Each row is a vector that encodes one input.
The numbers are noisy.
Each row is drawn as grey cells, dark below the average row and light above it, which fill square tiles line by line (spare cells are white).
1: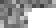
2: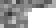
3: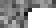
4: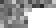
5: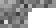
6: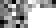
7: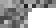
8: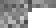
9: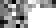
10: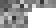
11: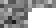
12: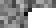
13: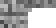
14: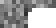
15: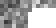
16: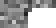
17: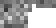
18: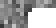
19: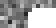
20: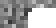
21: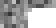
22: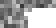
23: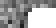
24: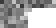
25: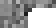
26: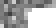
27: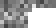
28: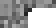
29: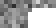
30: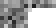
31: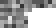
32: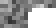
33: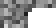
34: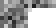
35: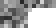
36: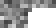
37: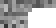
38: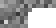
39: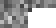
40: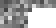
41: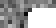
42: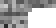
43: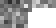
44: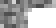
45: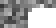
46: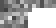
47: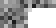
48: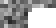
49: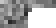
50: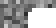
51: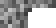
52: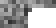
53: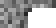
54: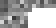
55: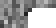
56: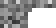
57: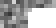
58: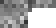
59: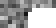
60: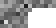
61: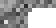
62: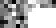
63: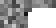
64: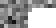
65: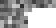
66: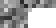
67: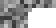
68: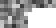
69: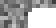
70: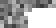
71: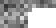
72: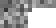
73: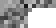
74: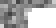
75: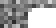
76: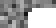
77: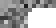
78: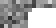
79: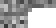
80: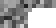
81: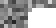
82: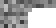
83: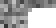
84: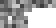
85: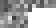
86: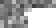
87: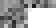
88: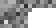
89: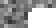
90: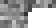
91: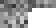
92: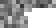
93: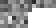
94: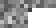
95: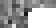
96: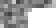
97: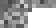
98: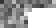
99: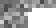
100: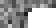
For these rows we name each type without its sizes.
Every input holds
a list of points on a line.
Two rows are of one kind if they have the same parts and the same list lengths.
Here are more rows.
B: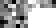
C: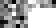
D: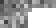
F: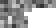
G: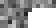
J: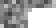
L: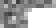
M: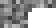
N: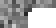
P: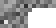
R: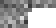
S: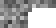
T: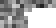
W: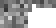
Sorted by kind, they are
B, C
D, G, M, N, R, S, W
F, J, L, P, T

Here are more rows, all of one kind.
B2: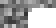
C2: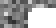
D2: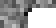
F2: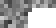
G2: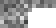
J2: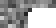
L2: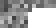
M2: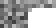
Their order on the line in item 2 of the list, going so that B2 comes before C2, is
D2, L2, M2, B2, F2, J2, G2, C2.
